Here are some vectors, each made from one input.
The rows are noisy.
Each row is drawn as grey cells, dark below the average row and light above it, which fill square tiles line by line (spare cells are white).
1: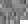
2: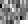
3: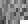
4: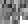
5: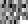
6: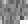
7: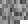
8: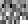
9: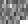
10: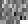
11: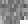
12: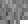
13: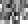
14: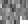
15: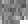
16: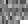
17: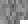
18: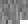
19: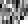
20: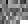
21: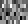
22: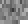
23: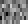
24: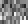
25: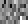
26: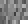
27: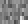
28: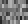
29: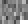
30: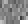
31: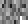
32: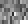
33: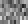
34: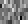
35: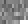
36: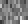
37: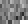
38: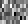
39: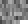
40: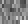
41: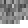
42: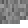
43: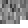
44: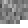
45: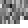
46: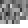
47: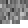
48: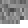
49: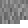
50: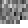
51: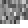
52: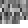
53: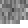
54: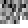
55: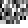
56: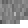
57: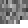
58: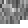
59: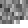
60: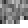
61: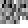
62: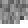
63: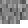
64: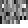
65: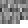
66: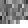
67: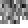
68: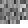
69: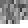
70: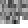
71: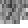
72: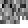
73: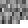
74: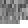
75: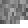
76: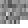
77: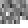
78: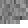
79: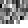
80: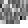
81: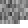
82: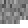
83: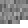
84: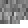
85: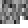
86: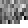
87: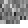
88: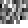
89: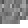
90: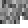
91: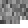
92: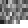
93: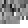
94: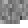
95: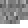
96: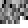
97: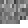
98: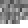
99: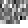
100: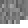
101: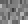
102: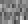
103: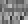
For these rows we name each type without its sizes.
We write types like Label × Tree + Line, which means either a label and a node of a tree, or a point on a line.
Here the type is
(Circle + Line) × Line.
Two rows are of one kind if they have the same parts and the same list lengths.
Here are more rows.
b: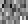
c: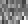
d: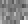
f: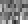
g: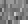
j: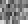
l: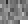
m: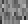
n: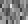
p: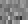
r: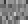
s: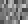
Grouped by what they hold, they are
b, d, g, j, p, r
c, f, l, m, n, s

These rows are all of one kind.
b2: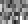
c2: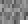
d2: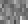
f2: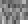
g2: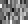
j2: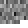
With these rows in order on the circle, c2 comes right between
b2 and d2.
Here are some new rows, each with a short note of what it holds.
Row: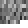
a point on each of two lines
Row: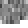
a point on each of two lines
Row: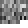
a point on each of two lines
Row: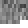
a point on a circle and a point on a line
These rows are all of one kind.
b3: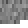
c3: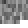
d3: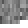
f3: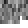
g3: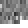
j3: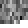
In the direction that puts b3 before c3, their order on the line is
d3, b3, c3, j3, g3, f3.
